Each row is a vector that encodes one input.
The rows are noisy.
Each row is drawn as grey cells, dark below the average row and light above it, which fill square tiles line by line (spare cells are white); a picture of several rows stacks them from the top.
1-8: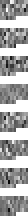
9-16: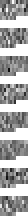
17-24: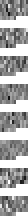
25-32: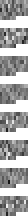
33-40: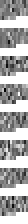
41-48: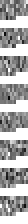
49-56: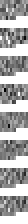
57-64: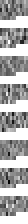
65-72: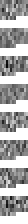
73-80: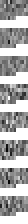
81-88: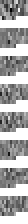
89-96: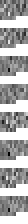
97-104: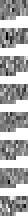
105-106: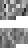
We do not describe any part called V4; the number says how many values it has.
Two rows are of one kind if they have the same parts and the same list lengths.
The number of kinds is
2.
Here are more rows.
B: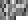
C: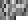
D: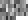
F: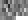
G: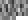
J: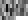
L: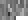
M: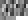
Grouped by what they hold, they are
B, C, D, G, L
F, J, M

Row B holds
a point on a 6-point line and three true/false values.
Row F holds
a point on a 6-point line and a value of V4.
